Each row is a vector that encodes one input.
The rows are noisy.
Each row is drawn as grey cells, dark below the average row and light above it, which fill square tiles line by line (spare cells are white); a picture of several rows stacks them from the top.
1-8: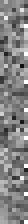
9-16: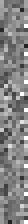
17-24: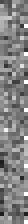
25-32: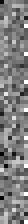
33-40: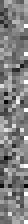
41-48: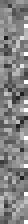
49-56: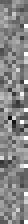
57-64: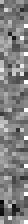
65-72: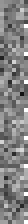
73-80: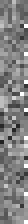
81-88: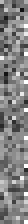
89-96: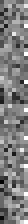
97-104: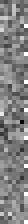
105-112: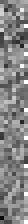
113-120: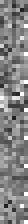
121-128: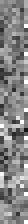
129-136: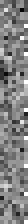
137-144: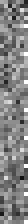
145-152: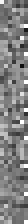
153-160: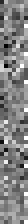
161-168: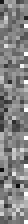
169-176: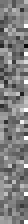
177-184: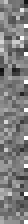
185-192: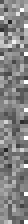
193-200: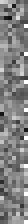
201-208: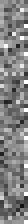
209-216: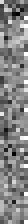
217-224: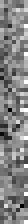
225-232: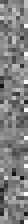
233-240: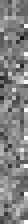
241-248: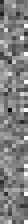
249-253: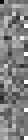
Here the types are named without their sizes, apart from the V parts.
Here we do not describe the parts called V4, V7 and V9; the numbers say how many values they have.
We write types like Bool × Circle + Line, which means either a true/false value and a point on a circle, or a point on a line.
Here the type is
((Bool × Bool × Bool + Label) × Line + V7 × V9) × V4.
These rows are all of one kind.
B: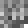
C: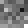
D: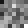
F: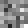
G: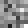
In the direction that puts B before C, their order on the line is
G, F, B, D, C.
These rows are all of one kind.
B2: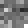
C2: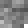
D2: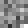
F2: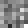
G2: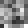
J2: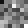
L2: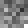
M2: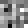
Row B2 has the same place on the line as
C2 and D2.
